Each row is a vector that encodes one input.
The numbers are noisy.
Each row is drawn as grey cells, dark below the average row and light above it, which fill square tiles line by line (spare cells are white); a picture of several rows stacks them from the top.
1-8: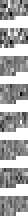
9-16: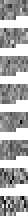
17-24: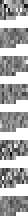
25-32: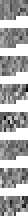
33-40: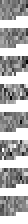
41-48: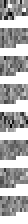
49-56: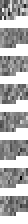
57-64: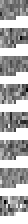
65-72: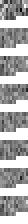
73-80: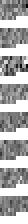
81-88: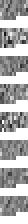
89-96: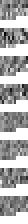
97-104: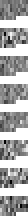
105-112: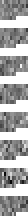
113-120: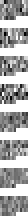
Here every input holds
either a point on a 6-point line and a node of a 10-node tree, or four true/false values.
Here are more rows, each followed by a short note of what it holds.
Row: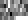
a point on a 6-point line and a node of a 10-node tree
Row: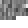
four true/false values
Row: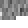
four true/false values
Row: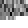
a point on a 6-point line and a node of a 10-node tree
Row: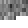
four true/false values
